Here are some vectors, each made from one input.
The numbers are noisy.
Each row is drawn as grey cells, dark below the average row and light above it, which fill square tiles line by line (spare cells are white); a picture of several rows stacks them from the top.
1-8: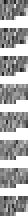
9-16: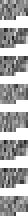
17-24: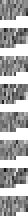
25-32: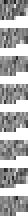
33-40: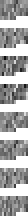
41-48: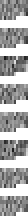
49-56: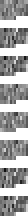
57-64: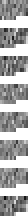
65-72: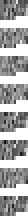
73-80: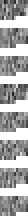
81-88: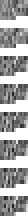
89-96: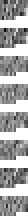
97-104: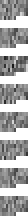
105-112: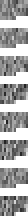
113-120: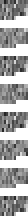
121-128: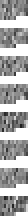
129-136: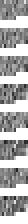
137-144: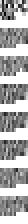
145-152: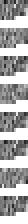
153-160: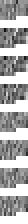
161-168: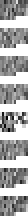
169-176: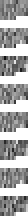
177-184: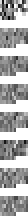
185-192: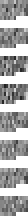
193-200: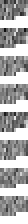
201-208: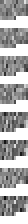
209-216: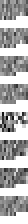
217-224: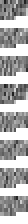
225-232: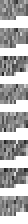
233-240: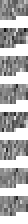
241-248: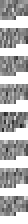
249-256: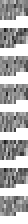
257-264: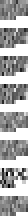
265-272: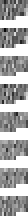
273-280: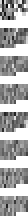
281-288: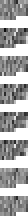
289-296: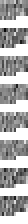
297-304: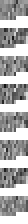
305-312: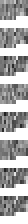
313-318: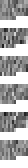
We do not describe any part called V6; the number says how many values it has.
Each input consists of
a list of up to two items, each a true/false value and a value of V6.
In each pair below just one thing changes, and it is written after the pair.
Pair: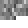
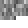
the value of V6 in item 2 of the list
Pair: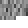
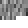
the true/false value in item 2 of the list
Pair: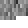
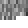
the true/false value in item 1 of the list
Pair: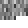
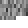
the value of V6 in item 1 of the list
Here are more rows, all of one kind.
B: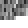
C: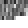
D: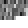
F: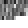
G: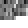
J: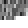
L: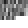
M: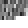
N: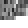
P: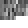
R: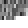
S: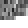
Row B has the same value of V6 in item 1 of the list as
J and R.
